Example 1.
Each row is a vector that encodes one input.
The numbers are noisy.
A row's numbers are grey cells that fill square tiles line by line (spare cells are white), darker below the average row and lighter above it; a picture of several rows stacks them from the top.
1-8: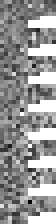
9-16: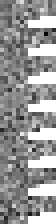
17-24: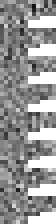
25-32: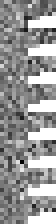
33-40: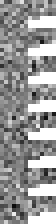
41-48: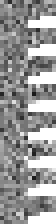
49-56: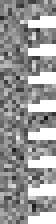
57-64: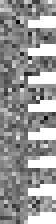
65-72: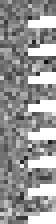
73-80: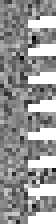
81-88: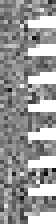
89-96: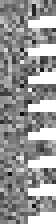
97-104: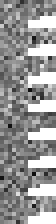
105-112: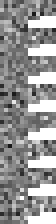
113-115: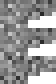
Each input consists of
a point on a 9-point line, together with either one of 12 labels, or a node of a 10-node tree.
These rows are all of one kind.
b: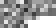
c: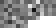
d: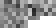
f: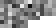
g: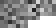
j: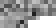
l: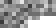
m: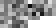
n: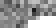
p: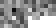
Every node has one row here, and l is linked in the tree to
b.
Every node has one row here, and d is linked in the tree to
m and n.
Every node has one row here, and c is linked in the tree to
g and n.
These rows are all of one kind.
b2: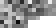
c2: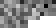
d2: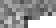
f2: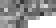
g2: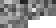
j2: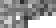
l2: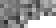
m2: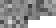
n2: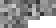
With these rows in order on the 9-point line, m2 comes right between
b2 and n2.
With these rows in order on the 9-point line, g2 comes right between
c2 and j2.
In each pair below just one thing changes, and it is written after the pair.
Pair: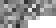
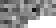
the node of the tree
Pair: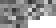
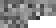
the node of the tree
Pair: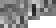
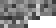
the node of the tree
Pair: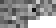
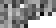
the node of the tree
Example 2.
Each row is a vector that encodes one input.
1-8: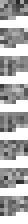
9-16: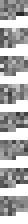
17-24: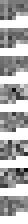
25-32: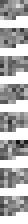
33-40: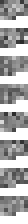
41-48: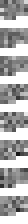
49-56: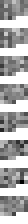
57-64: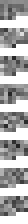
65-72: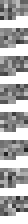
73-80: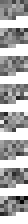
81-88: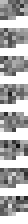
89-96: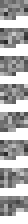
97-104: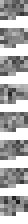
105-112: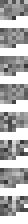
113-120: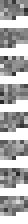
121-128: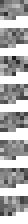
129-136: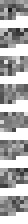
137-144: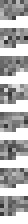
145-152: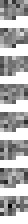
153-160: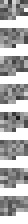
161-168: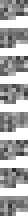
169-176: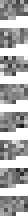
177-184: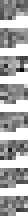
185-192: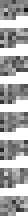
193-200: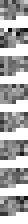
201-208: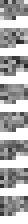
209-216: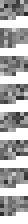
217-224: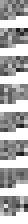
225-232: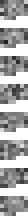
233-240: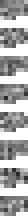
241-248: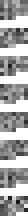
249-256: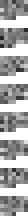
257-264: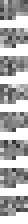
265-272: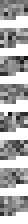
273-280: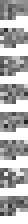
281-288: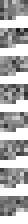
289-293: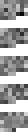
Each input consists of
either three true/false values, or a list of up to two points on a 14-point line.
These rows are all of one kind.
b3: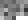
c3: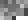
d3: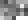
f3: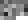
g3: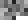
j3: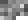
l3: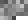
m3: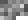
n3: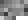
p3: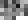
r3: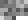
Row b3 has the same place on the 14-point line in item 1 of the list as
c3, l3, n3 and r3.
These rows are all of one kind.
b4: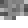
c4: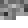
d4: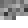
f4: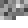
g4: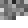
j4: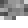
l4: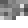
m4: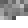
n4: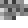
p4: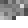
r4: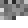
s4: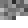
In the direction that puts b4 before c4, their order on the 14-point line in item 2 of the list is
p4, r4, s4, g4, m4, n4, l4, b4, c4, d4, f4, j4.
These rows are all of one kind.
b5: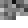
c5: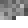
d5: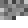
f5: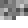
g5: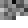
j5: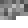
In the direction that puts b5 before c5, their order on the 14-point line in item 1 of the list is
b5, g5, d5, c5, f5, j5.
